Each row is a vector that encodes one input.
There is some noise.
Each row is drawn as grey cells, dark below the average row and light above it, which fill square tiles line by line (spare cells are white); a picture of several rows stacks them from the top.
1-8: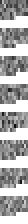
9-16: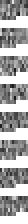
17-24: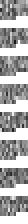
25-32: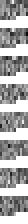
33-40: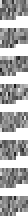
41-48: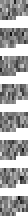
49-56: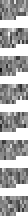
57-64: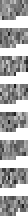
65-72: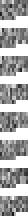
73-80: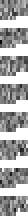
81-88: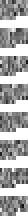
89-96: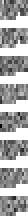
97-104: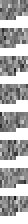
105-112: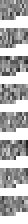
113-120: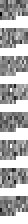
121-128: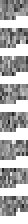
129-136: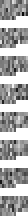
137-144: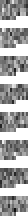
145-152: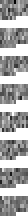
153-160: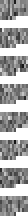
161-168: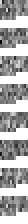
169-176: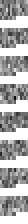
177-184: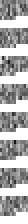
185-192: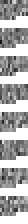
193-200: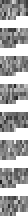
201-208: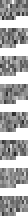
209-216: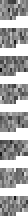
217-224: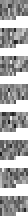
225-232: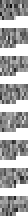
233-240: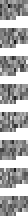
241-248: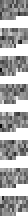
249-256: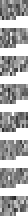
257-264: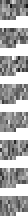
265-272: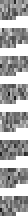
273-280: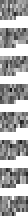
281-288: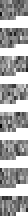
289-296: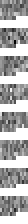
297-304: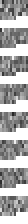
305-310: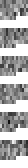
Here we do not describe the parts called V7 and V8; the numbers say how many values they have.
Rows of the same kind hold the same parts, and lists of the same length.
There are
4 kinds of row.
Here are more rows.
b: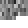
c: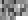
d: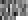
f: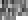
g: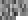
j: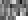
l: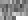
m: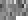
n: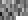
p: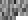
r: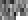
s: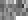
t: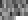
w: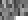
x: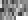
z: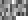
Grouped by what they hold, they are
b, p
c, d, f, g, r, x
j, l, m, s, z
n, t, w

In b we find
one of 5 labels, a point on a 5-point line and a value of V7.
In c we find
a point on a 5-point line, a point on an 11-point line and a value of V7.
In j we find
a point on an 11-point line, a value of V7 and a value of V8.
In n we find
one of 5 labels, a value of V7 and a value of V8.
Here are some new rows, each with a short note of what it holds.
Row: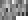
a point on an 11-point line, a value of V7 and a value of V8
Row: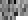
one of 5 labels, a point on a 5-point line and a value of V7
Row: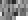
one of 5 labels, a point on a 5-point line and a value of V7
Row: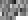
one of 5 labels, a point on a 5-point line and a value of V7
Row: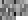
a point on a 5-point line, a point on an 11-point line and a value of V7
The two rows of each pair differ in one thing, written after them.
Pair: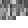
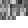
the value of V7
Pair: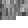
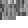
the value of V7
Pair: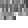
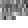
the value of V7
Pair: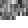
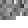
the value of V8
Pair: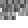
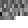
the value of V8
